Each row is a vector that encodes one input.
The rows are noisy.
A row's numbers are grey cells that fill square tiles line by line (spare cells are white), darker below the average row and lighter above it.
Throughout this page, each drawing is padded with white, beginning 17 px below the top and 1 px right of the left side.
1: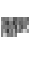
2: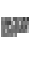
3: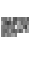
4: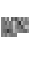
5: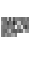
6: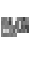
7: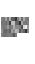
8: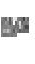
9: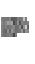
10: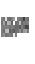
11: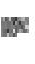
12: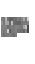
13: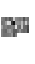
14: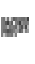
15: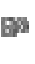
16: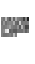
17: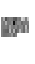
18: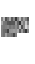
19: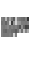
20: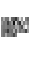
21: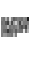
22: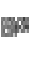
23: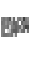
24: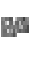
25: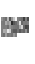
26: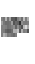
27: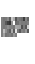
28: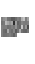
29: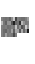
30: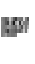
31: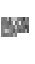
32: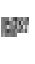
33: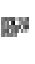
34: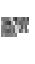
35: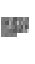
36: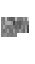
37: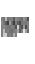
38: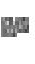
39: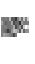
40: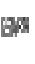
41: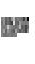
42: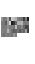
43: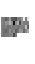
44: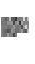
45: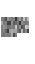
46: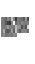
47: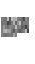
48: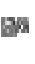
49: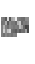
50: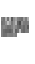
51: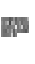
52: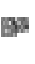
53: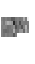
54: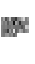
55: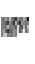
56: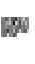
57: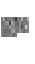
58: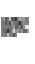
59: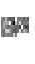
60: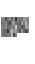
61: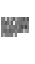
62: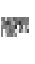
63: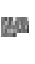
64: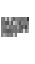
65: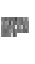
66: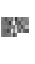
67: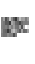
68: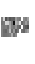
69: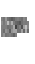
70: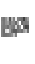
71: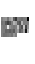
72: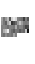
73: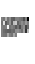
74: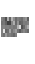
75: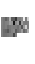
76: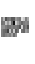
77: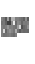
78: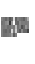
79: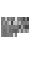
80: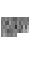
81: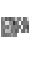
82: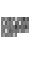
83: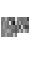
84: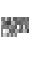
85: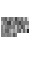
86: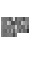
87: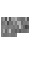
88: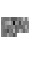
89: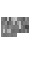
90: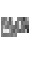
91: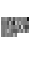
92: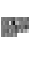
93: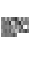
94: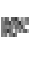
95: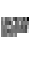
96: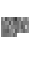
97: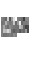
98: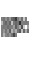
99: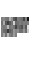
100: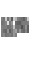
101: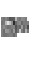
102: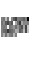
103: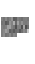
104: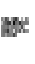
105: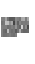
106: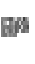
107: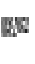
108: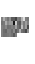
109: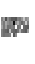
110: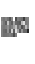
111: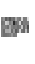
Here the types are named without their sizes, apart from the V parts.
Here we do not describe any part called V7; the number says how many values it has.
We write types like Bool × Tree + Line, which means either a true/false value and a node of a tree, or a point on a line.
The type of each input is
Bool × (Line + V7).
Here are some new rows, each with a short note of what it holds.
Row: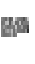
a point on a line and a true/false value
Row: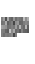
a point on a line and a true/false value
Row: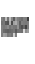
a true/false value and a value of V7
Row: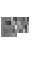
a point on a line and a true/false value
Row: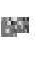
a point on a line and a true/false value
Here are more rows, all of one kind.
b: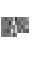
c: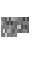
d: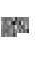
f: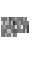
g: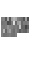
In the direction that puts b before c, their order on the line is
f, b, g, c, d.
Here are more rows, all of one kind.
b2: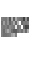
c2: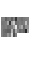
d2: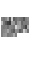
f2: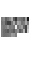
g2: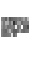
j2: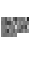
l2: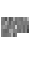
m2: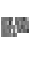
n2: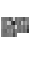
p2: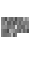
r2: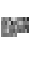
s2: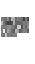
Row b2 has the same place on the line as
c2, d2, f2 and g2.
